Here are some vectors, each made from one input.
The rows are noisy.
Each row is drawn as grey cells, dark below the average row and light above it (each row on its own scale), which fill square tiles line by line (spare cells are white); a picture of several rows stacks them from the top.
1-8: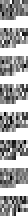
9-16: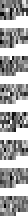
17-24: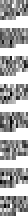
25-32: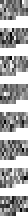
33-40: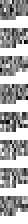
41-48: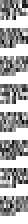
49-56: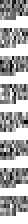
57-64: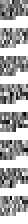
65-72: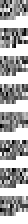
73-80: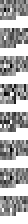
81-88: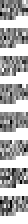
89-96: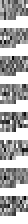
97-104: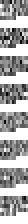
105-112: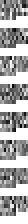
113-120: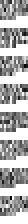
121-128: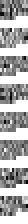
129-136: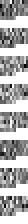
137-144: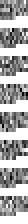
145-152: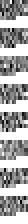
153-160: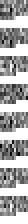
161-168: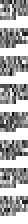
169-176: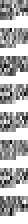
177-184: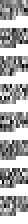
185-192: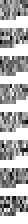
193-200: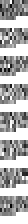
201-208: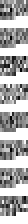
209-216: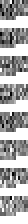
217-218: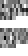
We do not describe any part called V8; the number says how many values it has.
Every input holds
two labels (each one of 7) and a true/false value, together with either a node of a 9-node tree, or a value of V8.
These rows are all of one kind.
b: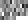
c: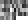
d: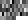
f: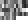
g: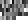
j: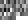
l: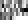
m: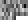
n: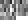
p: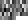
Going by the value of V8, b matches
c, d, f and p.
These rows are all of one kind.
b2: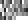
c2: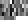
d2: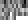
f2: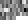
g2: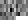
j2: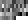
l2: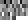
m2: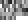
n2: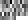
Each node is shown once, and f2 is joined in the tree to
b2, j2 and m2.
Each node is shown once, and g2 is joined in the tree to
b2.
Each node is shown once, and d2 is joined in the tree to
j2.
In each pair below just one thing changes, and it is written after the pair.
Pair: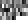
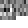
the true/false value
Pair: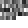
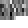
the value of V8
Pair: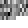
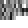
one of the two labels
